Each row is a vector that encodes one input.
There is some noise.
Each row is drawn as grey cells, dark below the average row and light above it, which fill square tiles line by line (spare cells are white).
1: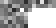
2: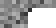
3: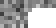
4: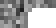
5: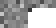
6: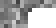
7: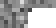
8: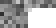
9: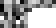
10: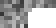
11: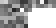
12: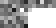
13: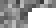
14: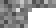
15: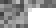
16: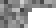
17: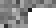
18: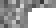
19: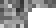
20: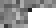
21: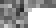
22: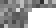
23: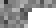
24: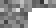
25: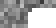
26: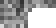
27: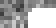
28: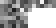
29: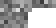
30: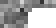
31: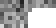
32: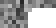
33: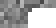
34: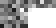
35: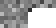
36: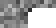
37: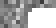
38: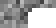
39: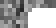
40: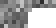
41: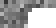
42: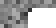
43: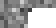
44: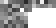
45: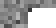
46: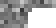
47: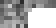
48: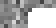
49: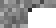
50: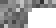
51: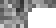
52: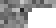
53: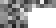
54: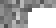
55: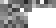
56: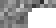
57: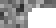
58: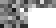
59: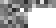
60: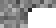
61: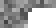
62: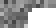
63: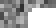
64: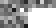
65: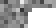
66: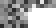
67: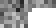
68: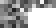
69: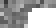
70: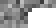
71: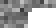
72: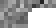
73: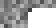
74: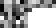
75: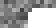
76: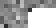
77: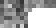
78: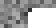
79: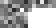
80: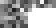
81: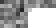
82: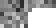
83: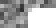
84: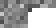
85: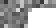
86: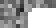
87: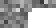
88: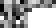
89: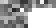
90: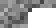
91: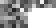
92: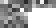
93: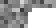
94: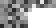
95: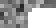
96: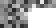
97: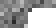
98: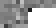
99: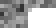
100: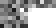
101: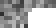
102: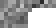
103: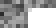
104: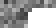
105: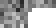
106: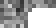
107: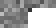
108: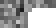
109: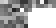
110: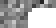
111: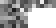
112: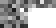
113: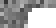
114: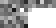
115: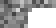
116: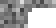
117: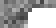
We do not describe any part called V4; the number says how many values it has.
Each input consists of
a list of up to three items, each a true/false value and a value of V4.
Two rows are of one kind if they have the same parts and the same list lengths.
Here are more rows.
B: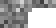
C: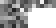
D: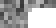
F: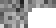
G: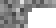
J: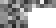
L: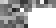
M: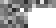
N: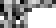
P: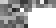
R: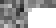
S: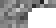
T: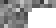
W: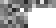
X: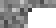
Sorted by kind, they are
B, G, S, T, X
C, J, L, M, P, W
D, F, R
N

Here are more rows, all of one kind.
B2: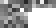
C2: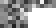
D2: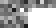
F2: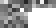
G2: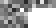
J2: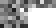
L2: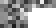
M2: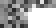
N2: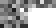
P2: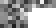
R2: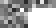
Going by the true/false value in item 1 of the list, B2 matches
D2, F2, G2 and R2.
